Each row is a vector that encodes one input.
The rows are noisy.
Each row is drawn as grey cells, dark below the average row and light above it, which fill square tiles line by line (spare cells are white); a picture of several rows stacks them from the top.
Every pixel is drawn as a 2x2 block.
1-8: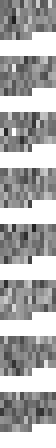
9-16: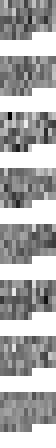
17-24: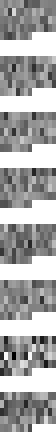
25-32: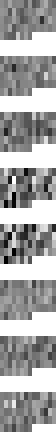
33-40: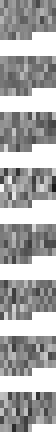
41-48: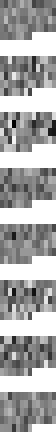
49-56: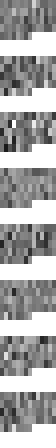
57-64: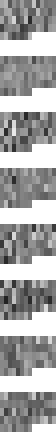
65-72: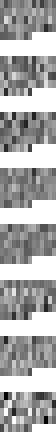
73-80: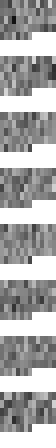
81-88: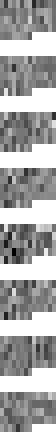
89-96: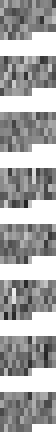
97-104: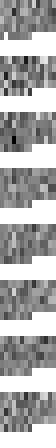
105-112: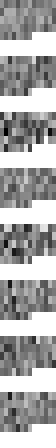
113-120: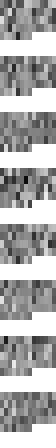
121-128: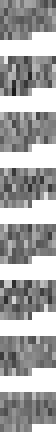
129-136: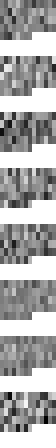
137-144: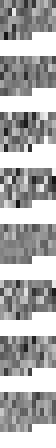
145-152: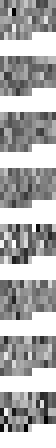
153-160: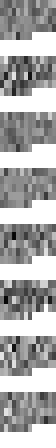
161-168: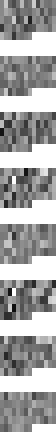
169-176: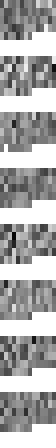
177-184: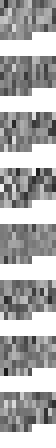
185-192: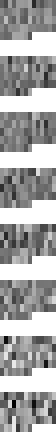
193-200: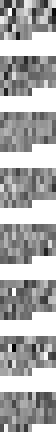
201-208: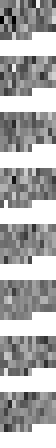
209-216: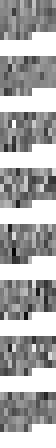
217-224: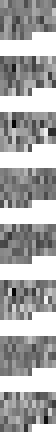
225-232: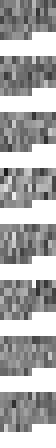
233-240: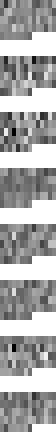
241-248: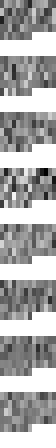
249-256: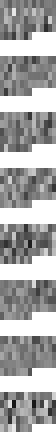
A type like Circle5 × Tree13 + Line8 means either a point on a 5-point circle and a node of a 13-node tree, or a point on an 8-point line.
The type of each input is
(Circle6 + Unit) × Label11 + Line11.
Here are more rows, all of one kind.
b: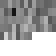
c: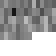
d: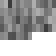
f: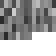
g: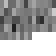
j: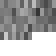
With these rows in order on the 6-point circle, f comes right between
g and j.
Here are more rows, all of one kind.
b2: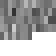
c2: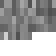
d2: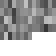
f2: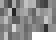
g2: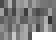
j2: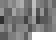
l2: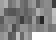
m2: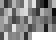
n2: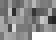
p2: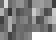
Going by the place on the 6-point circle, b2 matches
g2 and n2.
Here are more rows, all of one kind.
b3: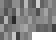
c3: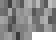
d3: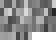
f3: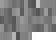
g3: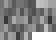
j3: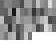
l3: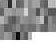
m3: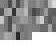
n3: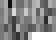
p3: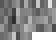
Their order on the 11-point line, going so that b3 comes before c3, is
d3, f3, b3, g3, m3, p3, j3, l3, n3, c3.
